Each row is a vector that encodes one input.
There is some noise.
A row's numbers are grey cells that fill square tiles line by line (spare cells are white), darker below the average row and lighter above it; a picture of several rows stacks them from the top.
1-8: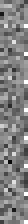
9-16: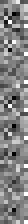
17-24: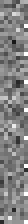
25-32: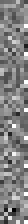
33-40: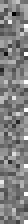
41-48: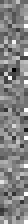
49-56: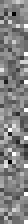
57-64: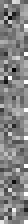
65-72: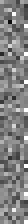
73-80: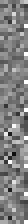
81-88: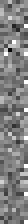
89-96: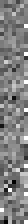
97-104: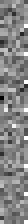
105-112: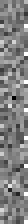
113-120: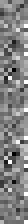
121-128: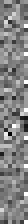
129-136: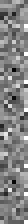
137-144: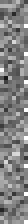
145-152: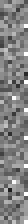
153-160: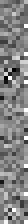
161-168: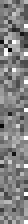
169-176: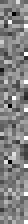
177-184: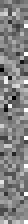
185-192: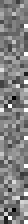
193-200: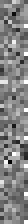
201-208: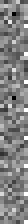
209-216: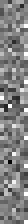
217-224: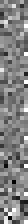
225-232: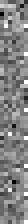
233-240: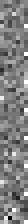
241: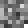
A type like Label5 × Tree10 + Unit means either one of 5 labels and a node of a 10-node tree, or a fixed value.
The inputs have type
(Circle6 + Unit) × Tree11 × Tree15.
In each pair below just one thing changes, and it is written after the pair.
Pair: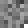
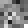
the node of one of the two trees
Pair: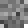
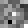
the node of one of the two trees
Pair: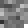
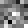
the node of one of the two trees
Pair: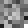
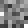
the node of one of the two trees
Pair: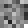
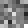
the node of one of the two trees
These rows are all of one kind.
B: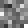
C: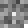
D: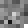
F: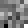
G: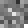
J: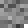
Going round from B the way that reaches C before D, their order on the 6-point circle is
B, J, C, F, D, G.
